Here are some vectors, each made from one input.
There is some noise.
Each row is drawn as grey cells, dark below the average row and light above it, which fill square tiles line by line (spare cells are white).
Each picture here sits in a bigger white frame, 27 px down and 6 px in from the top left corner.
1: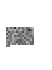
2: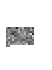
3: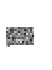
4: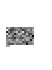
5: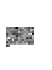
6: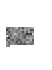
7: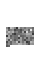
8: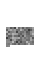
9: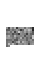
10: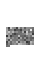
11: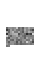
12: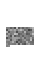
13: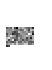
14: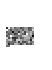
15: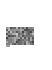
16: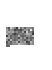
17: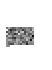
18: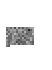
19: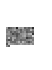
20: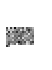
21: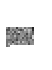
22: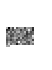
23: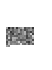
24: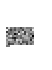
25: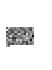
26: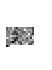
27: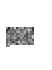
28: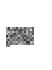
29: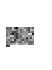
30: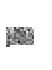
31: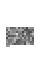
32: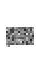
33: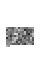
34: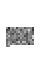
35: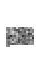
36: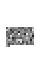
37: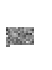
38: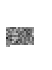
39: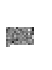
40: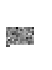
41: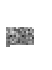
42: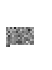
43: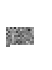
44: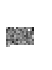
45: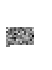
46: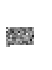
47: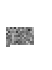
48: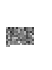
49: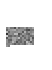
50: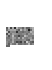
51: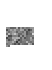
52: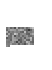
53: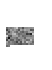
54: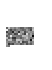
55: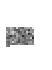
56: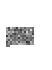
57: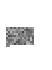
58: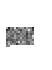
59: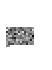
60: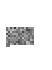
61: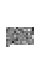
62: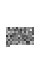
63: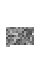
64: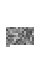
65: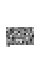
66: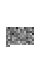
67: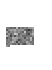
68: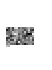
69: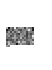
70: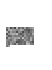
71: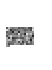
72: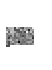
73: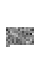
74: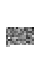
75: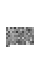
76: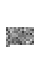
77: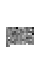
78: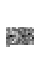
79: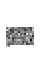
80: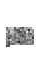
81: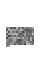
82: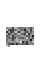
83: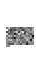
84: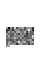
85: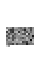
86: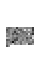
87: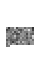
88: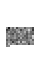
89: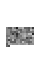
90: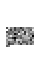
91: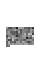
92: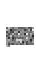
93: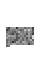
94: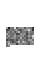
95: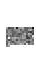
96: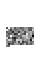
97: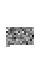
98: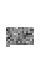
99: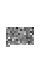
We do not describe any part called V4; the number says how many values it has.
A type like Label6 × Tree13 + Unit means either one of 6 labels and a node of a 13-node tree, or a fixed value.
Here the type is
Bool × List2(V4) + Line3 × Line3.
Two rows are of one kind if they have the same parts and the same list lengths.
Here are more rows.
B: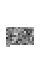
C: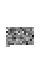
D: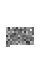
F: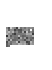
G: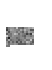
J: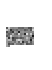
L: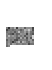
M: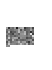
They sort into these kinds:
B, M
C, J
D, F
G, L

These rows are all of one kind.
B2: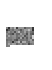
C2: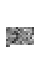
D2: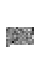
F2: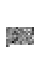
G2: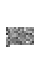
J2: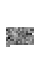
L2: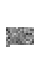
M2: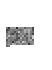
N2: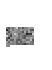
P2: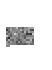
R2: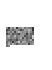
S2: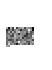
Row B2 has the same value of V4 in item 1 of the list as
L2, M2, N2 and P2.
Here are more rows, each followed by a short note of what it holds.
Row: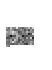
a true/false value, together with the empty list
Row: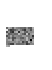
a point on each of two 3-point lines
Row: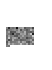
a true/false value, together with a list of two items
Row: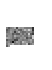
a true/false value, together with a list of one item
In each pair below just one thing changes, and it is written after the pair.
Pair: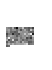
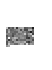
the value of V4 in item 1 of the list
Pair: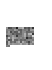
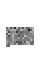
the true/false value
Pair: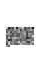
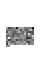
the value of V4 in item 1 of the list
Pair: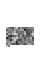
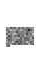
the value of V4 in item 2 of the list
